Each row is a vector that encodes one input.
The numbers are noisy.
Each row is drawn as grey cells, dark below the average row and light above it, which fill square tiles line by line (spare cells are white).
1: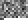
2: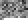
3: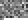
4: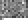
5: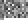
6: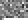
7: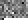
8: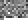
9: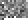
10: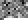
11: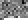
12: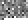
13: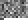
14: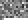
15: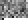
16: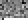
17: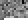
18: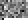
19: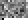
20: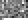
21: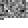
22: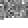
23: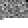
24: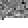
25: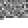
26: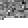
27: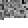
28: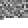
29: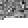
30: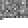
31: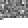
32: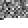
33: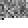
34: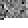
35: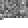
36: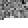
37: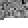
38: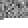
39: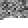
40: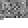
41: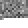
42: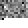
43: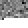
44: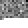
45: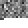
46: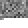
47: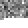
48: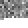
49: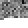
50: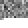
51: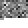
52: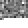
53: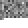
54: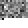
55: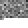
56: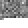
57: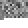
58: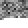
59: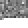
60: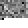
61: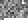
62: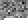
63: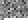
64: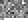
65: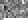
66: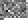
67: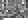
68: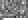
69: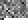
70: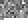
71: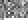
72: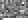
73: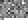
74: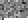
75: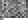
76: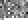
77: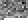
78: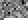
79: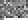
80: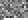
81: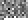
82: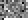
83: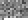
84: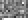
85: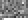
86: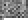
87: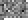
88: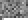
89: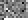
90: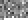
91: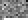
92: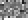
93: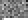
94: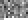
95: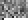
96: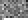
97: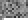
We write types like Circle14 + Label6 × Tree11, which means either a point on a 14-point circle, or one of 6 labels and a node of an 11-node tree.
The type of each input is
Bool × Tree7 + Line8.
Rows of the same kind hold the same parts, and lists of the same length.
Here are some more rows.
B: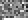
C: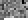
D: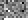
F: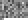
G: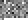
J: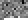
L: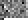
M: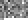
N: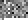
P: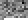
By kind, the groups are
B, F, G, M, N
C, D, J, L, P

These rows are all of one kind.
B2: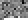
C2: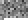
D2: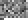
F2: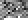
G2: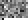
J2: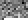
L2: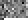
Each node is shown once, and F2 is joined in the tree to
D2 and J2.
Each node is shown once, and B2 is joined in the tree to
L2.
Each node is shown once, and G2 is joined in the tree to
C2 and J2.
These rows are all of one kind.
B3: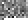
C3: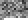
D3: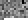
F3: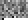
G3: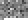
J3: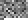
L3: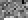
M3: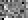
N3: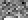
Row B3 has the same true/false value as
F3, J3 and M3.
